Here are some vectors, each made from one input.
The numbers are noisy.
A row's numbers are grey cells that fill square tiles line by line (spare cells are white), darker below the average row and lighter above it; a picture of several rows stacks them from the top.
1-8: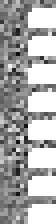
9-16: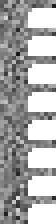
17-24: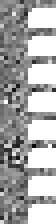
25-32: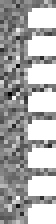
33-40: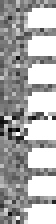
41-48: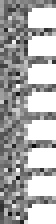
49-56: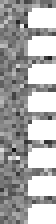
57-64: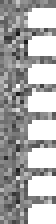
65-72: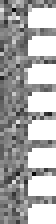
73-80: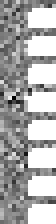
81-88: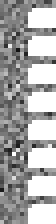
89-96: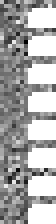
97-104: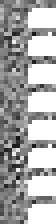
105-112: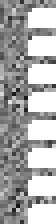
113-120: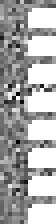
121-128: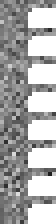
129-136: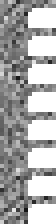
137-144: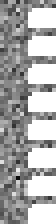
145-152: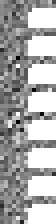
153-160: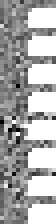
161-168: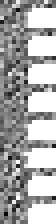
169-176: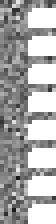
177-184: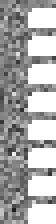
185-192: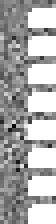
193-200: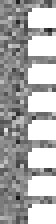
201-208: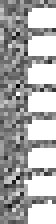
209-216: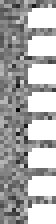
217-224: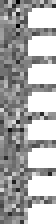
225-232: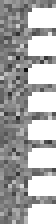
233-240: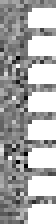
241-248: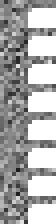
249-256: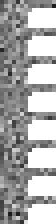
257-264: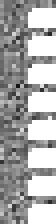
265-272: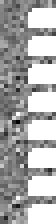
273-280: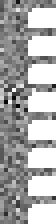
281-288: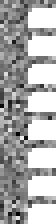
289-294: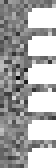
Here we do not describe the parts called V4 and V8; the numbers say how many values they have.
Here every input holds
a value of V4, together with either a point on a 5-point circle and a true/false value, or a value of V8.
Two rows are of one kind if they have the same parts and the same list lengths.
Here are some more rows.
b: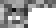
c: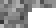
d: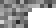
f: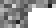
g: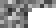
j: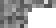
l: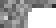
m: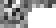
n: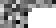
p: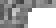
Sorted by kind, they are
b, c, f, g, j, m, n, p
d, l

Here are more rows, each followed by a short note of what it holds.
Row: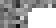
a point on a 5-point circle, a true/false value and a value of V4
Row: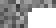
a value of V4 and a value of V8
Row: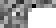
a value of V4 and a value of V8
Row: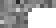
a point on a 5-point circle, a true/false value and a value of V4
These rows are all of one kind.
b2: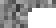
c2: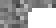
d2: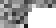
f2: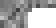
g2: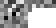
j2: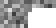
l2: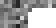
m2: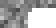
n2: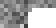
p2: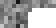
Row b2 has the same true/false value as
f2 and m2.
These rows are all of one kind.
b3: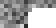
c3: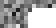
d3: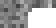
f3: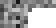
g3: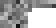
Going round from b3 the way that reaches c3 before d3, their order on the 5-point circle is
b3, c3, g3, f3, d3.
